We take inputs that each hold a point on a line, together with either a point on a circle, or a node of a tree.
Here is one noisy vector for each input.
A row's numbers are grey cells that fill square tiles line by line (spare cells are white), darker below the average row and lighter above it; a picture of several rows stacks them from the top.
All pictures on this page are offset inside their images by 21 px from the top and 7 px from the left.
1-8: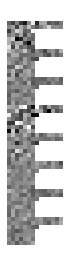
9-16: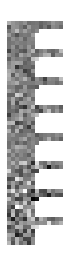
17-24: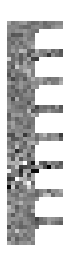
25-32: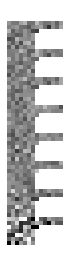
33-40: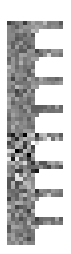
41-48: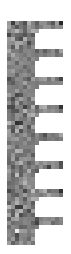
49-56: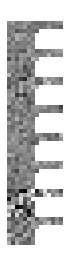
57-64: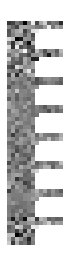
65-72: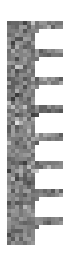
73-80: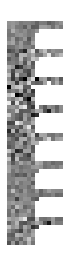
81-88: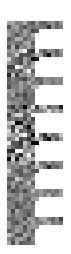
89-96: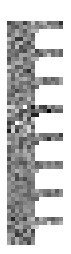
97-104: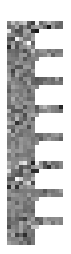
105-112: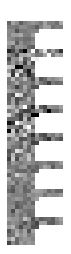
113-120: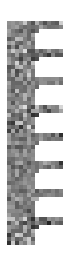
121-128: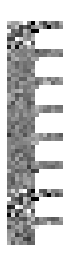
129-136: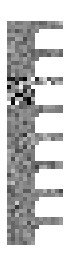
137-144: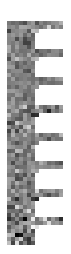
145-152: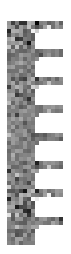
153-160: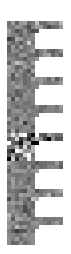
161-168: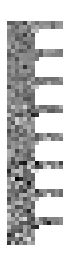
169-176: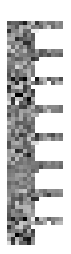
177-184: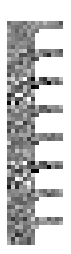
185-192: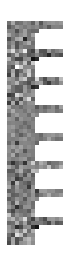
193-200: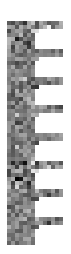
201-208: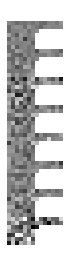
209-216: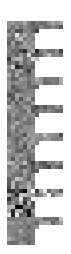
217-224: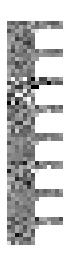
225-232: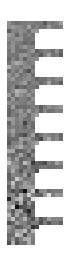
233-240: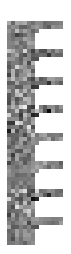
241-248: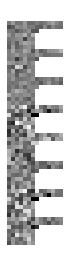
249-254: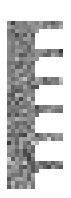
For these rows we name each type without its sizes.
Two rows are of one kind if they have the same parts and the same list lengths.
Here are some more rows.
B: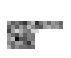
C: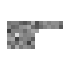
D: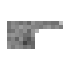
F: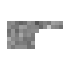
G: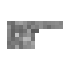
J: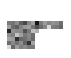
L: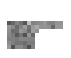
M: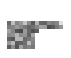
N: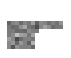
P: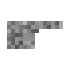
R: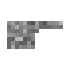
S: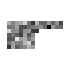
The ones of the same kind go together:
B, C, D, F, J, M, N, R
G, L, P, S

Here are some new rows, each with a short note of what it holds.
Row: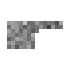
a point on a line and a node of a tree
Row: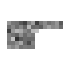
a point on a line and a node of a tree
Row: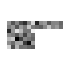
a point on a line and a node of a tree
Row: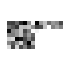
a point on a line and a node of a tree
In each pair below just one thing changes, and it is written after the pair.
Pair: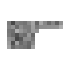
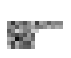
the place on the line
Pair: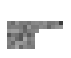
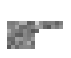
the place on the line
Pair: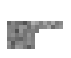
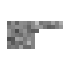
the place on the line
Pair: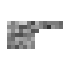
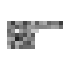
the place on the circle
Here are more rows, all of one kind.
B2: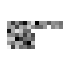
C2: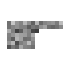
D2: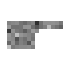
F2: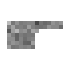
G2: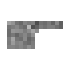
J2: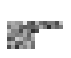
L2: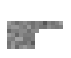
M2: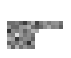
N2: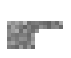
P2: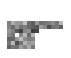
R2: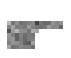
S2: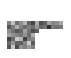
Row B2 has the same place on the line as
F2, N2 and R2.
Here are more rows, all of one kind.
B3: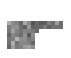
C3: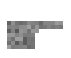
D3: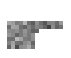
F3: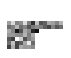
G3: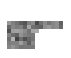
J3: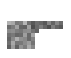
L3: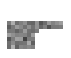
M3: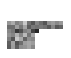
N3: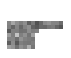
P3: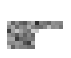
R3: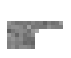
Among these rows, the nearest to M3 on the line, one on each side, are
F3 and N3.
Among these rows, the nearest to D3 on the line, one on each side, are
P3 and R3.
